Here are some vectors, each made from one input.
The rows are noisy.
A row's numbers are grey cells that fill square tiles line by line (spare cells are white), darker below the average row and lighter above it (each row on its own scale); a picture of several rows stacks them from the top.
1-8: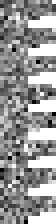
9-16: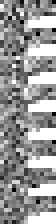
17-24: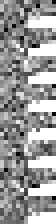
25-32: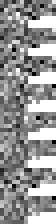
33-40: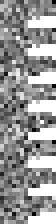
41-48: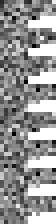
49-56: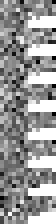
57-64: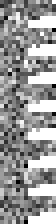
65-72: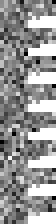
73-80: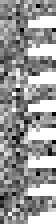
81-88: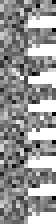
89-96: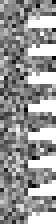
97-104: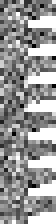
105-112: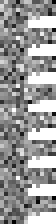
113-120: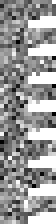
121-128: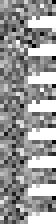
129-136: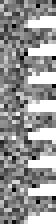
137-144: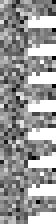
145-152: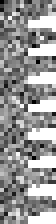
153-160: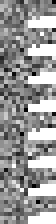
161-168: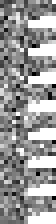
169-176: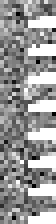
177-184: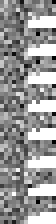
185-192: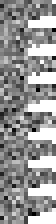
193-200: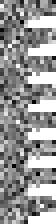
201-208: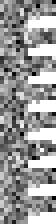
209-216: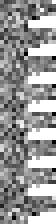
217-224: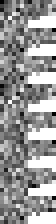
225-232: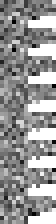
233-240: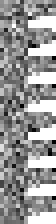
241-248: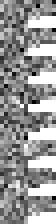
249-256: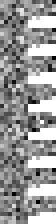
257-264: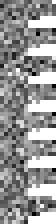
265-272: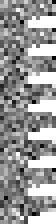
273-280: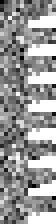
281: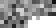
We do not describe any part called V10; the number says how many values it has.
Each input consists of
either a point on a 12-point line and a true/false value, or a value of V10.
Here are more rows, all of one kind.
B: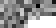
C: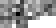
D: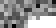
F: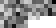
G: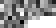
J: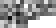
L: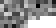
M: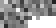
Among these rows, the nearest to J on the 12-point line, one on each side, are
B and G.
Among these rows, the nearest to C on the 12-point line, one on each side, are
G and M.
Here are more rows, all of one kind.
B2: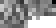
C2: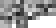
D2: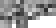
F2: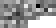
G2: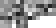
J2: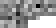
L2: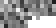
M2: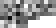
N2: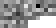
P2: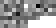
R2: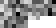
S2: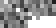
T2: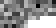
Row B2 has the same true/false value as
L2, R2, S2 and T2.
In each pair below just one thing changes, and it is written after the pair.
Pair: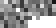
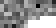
the place on the 12-point line
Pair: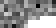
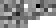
the true/false value
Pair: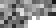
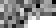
the place on the 12-point line
